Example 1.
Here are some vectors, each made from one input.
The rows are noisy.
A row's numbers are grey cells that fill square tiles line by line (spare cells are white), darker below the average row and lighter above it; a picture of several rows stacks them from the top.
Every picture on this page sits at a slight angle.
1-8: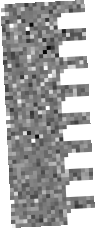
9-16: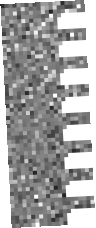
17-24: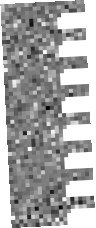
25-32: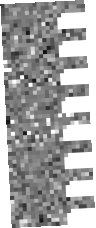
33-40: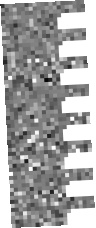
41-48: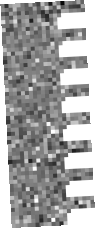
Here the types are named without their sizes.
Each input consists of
a point on a line.
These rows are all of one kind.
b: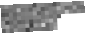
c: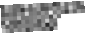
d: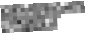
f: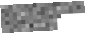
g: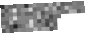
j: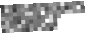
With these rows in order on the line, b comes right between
d and f.
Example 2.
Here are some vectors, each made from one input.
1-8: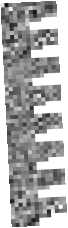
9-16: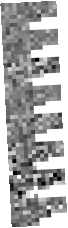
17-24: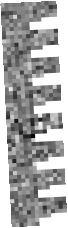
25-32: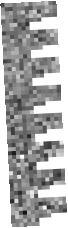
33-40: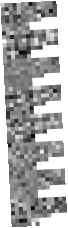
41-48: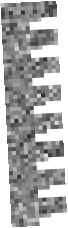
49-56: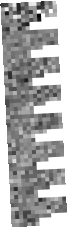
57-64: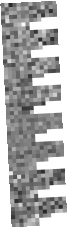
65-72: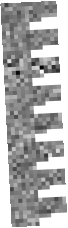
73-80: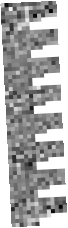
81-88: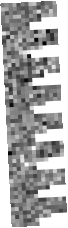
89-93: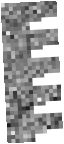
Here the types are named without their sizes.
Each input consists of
three true/false values.
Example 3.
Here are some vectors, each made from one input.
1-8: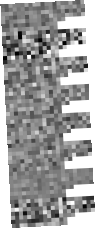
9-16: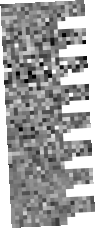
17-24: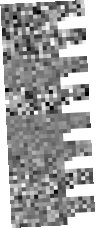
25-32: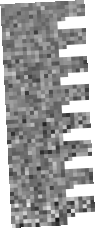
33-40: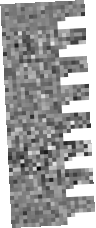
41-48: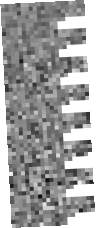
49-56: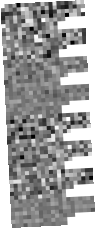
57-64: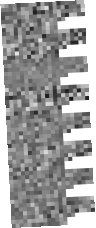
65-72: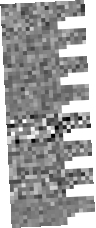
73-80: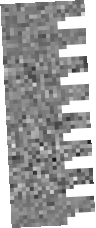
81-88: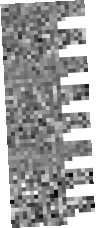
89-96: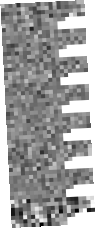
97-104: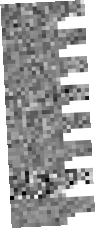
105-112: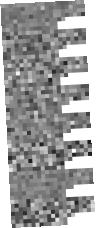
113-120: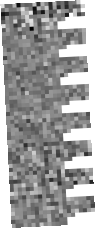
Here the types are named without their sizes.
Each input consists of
either a fixed value, or four true/false values.
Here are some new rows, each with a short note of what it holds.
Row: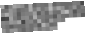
a fixed value
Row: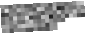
four true/false values
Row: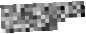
four true/false values
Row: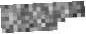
a fixed value
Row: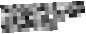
four true/false values
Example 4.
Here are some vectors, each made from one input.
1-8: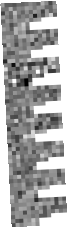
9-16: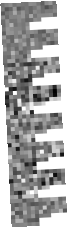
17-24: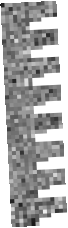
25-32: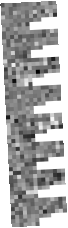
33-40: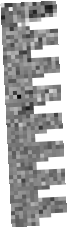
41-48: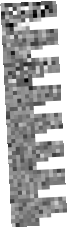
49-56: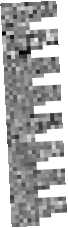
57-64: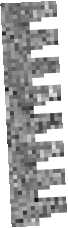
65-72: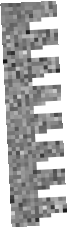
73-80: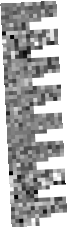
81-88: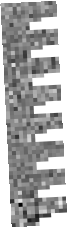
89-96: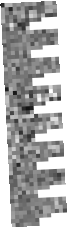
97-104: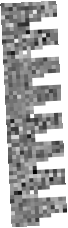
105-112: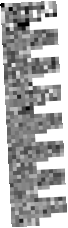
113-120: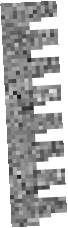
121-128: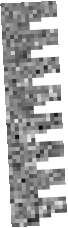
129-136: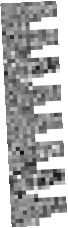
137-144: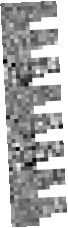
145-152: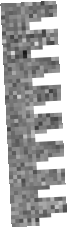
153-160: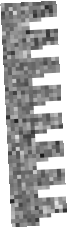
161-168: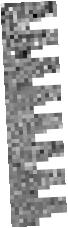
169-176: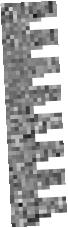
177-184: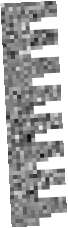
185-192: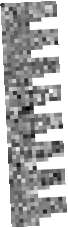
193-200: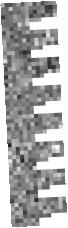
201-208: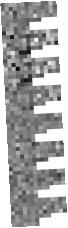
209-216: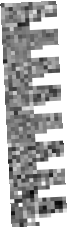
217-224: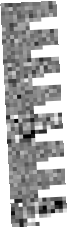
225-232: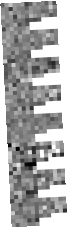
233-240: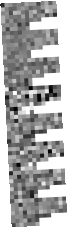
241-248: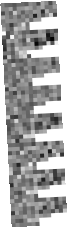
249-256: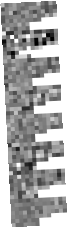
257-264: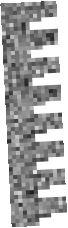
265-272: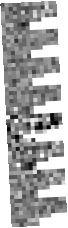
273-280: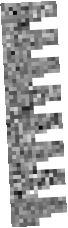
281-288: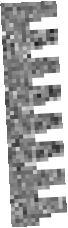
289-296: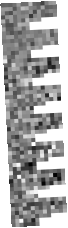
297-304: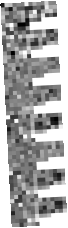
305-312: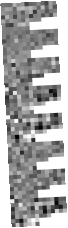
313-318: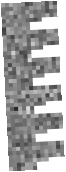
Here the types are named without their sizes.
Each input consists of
either a fixed value, or four true/false values.
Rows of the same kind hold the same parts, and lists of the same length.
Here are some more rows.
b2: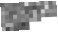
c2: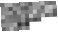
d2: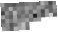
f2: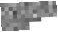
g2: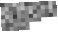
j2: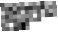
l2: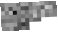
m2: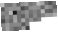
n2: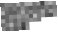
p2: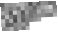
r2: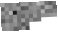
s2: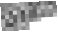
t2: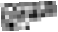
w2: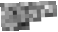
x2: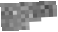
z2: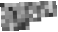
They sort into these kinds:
b2, c2, d2, f2, g2, j2, l2, m2, n2, r2, t2, w2, x2, z2
p2, s2

